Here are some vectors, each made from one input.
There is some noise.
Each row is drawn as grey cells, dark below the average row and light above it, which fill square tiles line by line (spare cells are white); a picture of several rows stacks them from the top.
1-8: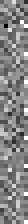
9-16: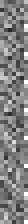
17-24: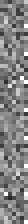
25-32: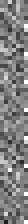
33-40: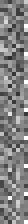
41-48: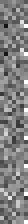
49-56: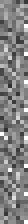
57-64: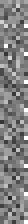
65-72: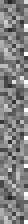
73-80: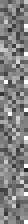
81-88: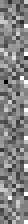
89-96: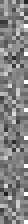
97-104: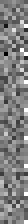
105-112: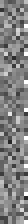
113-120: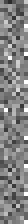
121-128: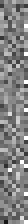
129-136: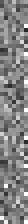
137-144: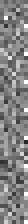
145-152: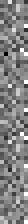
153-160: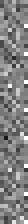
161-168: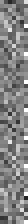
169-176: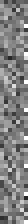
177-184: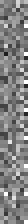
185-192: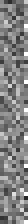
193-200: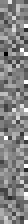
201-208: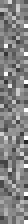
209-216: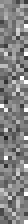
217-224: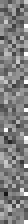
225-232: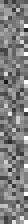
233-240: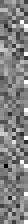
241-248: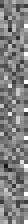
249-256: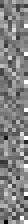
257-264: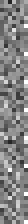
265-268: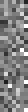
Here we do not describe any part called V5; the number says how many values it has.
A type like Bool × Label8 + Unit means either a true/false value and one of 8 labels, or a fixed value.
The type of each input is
Bool × (Tree13 + V5).
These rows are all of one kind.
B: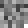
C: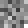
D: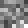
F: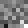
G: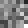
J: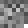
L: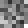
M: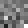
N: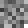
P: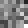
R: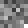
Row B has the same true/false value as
C, L and N.
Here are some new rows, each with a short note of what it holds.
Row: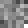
a node of a 13-node tree and a true/false value
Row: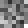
a node of a 13-node tree and a true/false value
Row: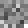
a true/false value and a value of V5
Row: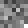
a node of a 13-node tree and a true/false value
